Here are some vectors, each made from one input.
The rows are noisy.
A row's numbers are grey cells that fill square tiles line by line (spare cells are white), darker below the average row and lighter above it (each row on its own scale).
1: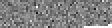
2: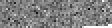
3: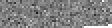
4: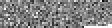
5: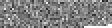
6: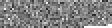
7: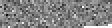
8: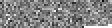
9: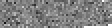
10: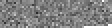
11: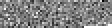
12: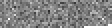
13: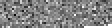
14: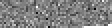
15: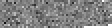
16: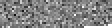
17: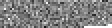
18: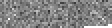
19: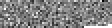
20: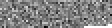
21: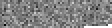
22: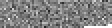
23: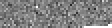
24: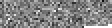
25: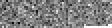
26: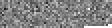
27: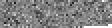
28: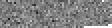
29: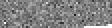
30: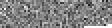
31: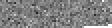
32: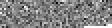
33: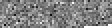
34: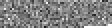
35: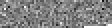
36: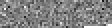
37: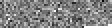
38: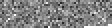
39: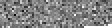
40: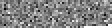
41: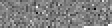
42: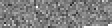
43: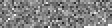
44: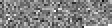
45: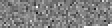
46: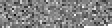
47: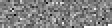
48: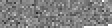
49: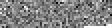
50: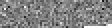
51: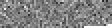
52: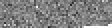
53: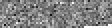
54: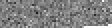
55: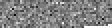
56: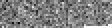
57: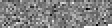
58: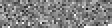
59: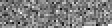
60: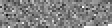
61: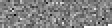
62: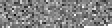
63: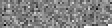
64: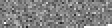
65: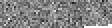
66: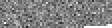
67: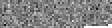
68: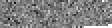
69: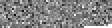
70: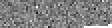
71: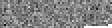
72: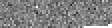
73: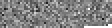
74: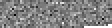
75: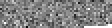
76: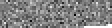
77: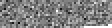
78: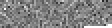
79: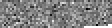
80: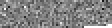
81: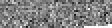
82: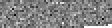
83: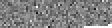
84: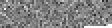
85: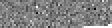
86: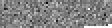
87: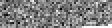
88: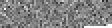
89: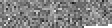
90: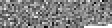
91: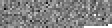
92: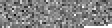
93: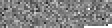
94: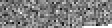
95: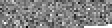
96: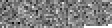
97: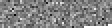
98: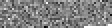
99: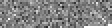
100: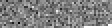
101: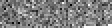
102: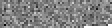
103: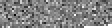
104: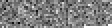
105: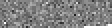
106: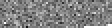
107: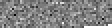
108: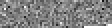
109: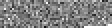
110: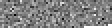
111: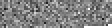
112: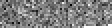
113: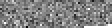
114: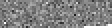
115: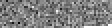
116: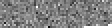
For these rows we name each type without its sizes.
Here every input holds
a node of a tree and three true/false values.
